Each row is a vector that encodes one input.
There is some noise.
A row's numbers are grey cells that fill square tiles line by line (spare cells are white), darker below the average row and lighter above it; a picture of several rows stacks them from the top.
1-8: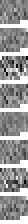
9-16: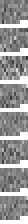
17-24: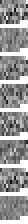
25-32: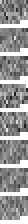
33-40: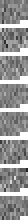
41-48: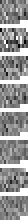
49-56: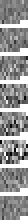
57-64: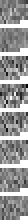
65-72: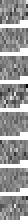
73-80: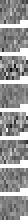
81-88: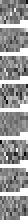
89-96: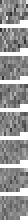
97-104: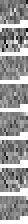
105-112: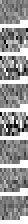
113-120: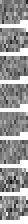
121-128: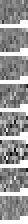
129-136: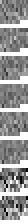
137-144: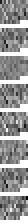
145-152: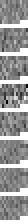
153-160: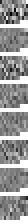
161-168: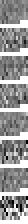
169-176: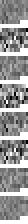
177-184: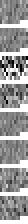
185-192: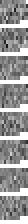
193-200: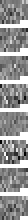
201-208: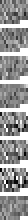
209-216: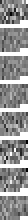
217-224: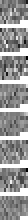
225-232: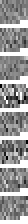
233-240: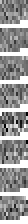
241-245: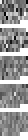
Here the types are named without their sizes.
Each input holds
either a label, or a point on a line.
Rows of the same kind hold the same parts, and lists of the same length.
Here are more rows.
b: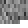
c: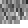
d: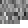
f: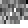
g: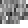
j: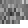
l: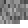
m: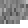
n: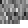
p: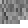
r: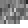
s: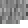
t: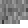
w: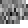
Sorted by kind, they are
b, d, f, l, n, r
c, g, j, m, p, s, t, w

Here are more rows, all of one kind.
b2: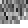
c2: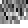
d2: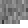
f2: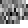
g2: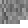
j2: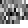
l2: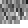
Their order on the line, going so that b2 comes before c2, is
j2, d2, f2, g2, b2, c2, l2.
